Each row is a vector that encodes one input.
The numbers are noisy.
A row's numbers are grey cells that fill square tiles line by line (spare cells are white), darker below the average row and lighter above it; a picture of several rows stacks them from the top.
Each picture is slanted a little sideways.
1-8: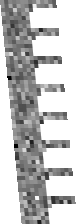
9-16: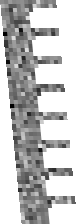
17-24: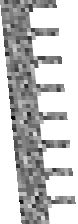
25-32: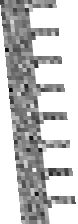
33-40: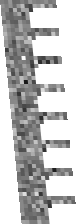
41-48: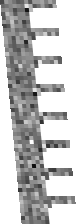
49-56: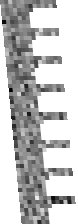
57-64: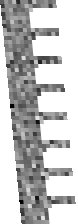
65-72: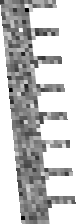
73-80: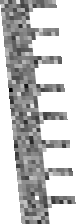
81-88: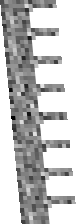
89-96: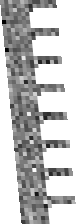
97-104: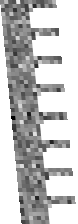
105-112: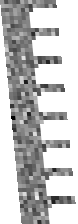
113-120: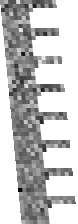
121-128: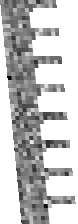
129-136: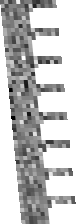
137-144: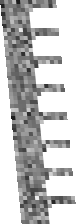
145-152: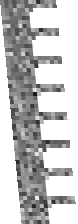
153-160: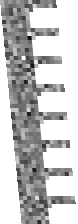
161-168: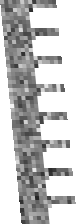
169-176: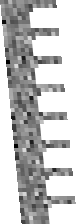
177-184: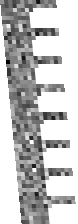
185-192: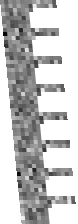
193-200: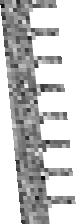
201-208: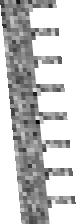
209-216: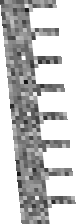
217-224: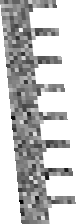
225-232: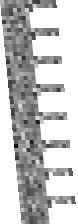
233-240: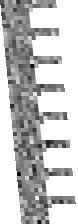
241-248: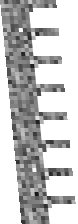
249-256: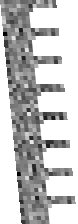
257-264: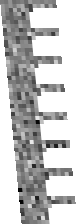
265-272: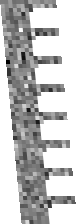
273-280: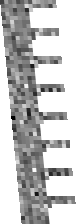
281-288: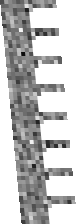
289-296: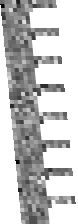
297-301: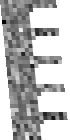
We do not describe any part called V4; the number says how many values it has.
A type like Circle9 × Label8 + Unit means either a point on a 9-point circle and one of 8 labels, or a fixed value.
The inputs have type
Bool × V4 + Label10 + Line7.
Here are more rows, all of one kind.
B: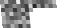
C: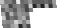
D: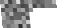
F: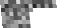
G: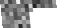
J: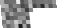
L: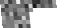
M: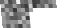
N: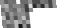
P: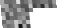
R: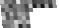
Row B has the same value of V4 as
C, F and R.
